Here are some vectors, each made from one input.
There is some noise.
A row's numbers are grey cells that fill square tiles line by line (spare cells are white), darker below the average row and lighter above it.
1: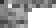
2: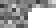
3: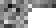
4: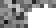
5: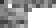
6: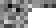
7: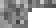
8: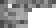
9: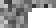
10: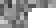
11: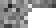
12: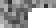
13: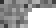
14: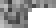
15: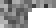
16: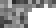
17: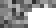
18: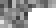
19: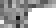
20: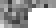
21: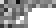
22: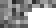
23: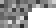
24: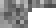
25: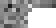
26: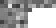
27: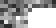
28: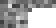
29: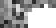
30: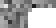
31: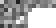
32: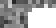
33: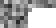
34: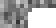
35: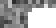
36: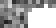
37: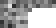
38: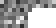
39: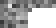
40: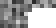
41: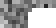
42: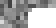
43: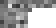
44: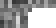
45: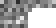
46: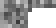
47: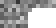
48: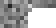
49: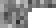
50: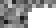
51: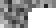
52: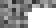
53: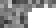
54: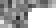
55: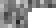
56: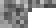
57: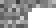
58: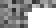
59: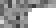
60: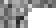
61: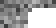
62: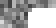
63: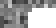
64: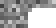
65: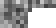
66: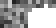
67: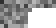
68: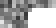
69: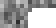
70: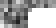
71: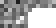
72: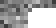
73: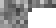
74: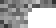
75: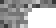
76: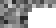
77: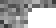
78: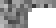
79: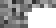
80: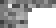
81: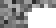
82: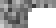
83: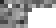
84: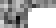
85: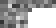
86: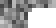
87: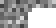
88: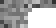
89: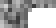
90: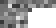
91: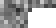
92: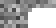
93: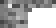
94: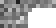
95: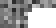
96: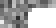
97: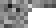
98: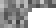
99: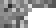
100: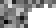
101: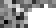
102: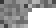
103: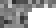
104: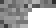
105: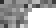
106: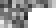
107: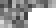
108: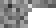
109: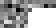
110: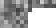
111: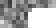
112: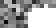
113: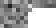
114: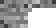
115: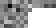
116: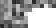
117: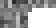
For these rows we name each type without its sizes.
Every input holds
a point on a circle.
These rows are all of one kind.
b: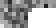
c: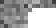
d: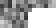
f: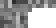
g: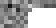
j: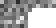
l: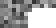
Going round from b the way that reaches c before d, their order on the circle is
b, g, c, f, l, j, d.
